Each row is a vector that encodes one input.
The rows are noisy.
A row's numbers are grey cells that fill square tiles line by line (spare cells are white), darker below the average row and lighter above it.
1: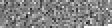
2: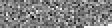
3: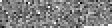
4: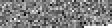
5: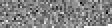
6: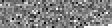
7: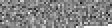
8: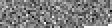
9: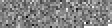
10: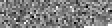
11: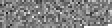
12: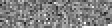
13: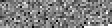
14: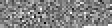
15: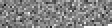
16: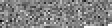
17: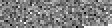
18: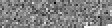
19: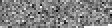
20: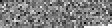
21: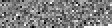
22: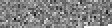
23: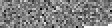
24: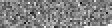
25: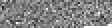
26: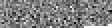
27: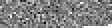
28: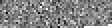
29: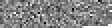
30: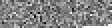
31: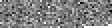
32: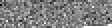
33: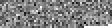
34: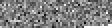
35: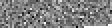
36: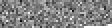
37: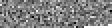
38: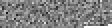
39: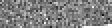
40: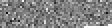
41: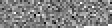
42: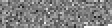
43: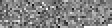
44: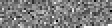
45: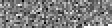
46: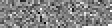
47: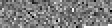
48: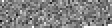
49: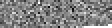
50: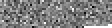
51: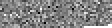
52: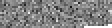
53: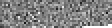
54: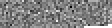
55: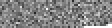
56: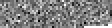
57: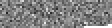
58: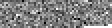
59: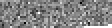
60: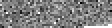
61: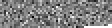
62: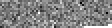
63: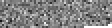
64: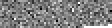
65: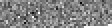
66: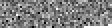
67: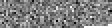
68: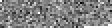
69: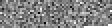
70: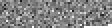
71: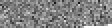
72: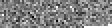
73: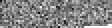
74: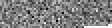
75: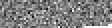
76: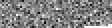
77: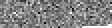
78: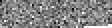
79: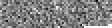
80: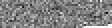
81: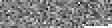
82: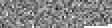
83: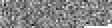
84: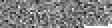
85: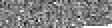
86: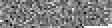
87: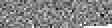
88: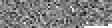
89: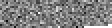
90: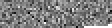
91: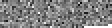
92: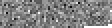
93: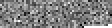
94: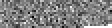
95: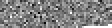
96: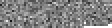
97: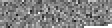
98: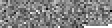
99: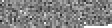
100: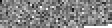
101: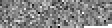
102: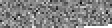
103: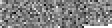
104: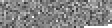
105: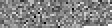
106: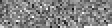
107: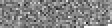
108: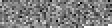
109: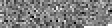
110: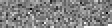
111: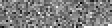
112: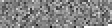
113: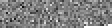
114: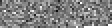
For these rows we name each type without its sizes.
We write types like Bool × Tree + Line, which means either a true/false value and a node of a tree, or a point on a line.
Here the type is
Bool × (Line + Tree).
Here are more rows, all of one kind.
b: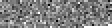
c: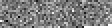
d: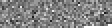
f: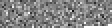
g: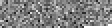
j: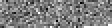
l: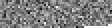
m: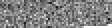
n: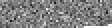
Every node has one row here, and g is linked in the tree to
c.
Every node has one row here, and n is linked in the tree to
b, c, d and l.
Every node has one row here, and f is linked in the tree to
d.
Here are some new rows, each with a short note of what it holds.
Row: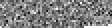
a point on a line and a true/false value
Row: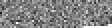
a node of a tree and a true/false value
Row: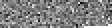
a node of a tree and a true/false value
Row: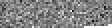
a node of a tree and a true/false value
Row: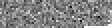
a node of a tree and a true/false value
